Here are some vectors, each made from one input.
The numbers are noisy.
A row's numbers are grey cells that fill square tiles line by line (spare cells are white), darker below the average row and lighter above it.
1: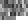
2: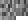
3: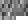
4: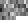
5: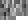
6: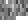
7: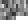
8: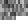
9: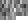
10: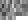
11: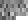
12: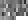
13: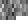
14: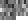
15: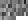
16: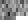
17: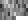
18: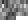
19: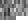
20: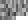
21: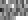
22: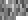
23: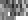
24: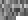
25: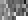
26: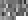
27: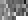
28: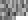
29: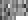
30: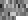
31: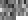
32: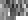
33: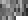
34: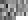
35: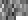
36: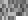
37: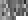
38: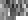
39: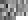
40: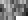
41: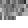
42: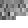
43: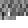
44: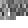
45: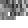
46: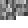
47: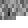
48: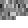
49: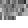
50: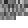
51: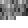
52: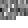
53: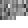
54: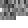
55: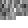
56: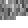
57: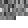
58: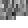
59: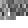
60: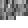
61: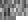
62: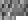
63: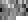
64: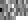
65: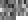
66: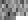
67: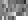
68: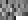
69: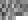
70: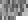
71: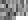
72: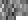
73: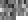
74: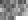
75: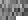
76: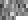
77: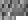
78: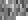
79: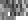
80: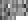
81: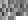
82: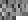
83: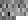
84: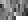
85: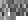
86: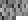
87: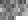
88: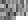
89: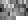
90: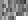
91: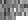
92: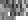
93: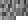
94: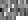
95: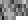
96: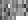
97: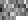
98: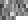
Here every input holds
three true/false values, together with either a point on a 6-point line, or a point on a 7-point line.
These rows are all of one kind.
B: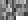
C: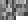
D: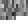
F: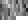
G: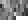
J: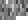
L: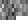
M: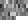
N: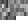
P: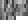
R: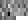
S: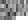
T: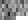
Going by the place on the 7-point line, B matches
C, G and R.
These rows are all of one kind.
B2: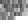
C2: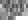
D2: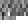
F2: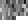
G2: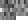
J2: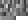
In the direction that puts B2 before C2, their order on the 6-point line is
J2, G2, D2, B2, C2, F2.
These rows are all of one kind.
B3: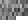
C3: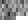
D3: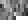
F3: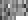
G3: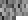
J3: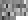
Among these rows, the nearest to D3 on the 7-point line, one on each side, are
F3 and J3.
